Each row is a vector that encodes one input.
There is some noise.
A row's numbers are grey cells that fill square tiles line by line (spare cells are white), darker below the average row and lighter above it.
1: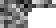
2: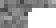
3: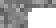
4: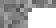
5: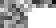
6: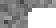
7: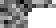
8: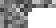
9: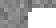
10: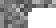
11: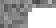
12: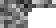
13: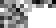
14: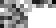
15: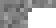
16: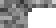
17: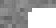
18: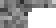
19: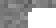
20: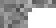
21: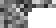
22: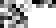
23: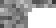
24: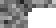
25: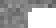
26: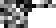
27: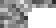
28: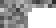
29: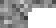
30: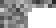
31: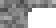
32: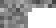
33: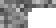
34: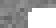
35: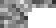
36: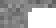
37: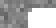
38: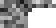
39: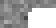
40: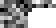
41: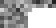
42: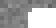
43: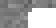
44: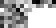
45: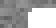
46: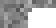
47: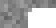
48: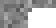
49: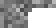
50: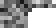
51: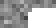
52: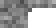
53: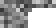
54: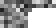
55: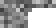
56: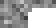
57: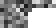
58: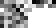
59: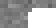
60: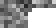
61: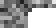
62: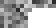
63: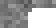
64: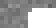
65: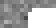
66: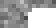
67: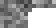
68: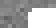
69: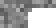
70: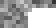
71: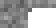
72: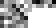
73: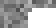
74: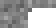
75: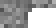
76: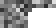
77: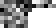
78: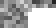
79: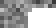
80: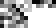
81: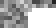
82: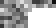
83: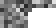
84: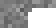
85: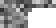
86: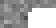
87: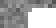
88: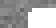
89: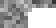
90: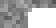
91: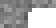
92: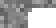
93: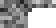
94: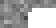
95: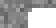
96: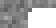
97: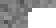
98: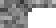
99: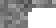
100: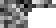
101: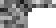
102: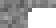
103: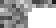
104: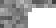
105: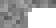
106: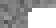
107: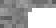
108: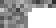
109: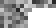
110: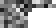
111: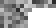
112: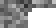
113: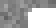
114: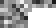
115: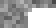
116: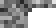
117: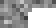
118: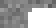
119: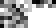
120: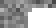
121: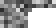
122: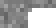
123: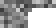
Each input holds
a point on an 8-point line.
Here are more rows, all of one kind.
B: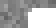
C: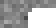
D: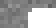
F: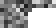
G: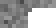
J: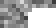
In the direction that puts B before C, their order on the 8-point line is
G, D, F, B, J, C.
